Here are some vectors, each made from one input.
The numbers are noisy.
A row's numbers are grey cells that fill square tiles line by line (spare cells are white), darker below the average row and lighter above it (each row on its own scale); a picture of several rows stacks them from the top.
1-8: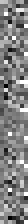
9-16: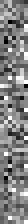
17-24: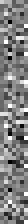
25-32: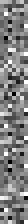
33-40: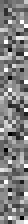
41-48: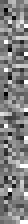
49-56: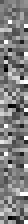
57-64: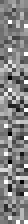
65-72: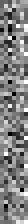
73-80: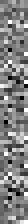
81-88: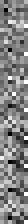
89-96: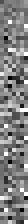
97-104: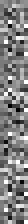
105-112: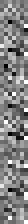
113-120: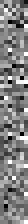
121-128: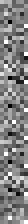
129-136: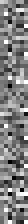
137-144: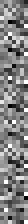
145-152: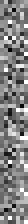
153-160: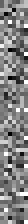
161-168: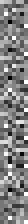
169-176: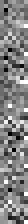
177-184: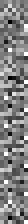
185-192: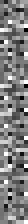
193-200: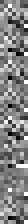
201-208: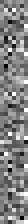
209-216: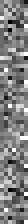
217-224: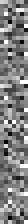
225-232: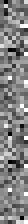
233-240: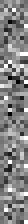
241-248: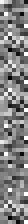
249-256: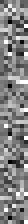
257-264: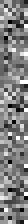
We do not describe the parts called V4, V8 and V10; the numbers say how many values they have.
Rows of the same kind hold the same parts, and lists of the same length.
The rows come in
3 kinds.
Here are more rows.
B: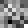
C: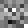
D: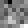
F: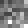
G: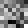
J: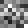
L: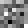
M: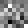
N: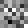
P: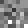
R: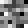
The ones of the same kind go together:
B, C, J, L, M, N
D, F, P
G, R

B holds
a point on a 9-point circle and a true/false value.
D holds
a point on a 5-point line, a value of V4 and a value of V10.
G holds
a true/false value and a value of V8.
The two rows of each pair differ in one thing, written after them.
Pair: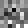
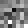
the value of V10
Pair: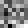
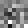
the value of V4
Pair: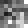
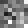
the value of V10
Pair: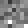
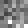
the place on the 5-point line
